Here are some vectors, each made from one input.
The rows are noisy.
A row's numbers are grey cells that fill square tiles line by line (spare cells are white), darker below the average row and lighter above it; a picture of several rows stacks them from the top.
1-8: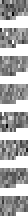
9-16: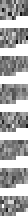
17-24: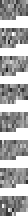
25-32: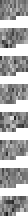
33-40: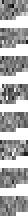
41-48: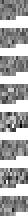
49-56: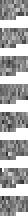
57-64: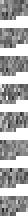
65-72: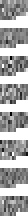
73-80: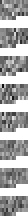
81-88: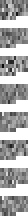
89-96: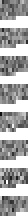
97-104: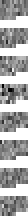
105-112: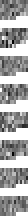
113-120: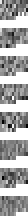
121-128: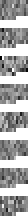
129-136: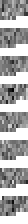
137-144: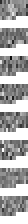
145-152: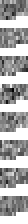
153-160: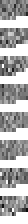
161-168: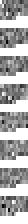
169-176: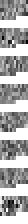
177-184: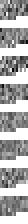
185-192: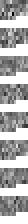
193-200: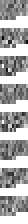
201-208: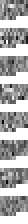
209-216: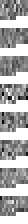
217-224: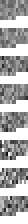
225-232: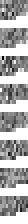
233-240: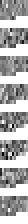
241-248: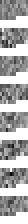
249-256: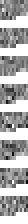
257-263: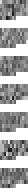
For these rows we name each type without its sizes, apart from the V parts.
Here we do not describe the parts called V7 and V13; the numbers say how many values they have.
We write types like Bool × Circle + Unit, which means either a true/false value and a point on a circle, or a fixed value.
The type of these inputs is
(Bool × Bool × Bool + V13) × V7 + Circle.
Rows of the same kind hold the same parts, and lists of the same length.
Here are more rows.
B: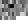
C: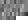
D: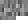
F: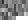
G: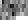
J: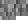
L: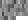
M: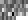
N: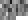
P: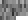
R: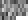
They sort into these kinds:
B, L, M, R
C, D, F, G, J, P
N

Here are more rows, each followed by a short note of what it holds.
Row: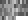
three true/false values and a value of V7
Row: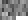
a value of V7 and a value of V13
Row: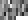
a point on a circle
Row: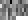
a point on a circle
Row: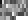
three true/false values and a value of V7
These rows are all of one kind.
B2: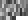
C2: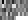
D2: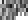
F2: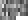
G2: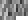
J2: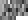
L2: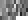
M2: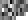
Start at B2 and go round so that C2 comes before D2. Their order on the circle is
B2, G2, M2, J2, F2, C2, D2, L2.
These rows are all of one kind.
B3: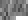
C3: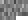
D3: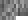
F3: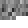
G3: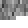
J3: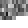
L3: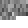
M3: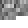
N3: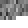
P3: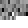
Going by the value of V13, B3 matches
D3, J3, L3 and P3.
